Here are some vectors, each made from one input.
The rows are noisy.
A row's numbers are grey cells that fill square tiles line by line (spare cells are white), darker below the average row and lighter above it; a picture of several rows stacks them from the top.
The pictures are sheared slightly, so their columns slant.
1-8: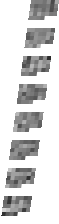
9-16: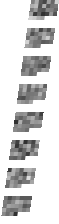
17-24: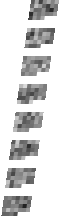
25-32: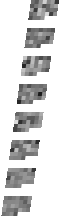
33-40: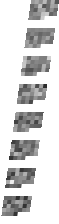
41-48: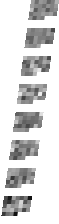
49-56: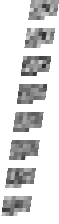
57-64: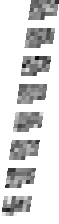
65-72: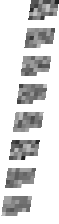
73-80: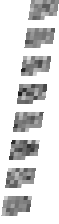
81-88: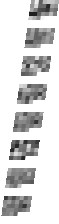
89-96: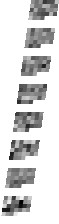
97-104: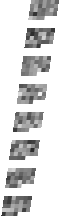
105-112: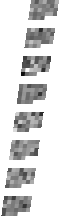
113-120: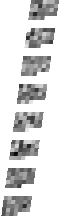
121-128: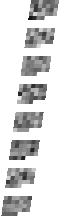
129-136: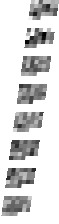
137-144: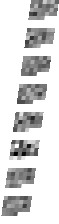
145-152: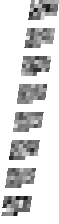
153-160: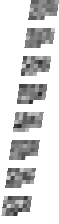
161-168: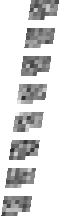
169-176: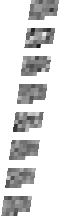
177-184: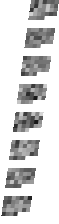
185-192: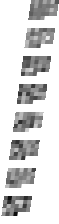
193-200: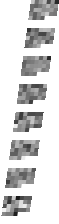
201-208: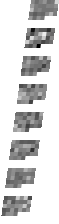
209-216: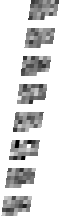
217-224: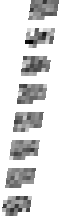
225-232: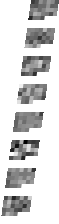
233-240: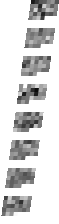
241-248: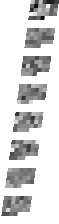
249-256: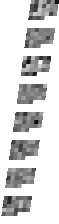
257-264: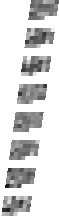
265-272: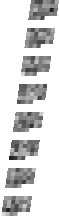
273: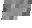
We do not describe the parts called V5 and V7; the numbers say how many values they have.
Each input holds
a true/false value, a value of V5 and a value of V7, together with either a fixed value, or a node of a 14-node tree.
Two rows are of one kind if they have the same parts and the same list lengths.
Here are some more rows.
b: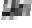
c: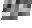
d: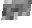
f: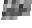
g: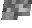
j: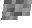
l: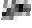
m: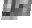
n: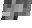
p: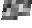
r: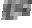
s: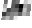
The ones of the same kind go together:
b, d, g, m, p
c, f, j, l, n, r, s

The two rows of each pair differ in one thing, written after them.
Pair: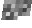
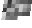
the node of the tree
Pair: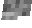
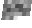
the value of V5
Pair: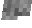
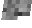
the value of V5
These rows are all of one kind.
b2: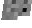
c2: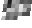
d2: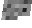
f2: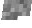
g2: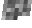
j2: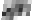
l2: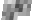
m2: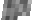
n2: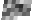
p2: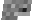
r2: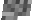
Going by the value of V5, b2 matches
d2, g2, m2 and r2.
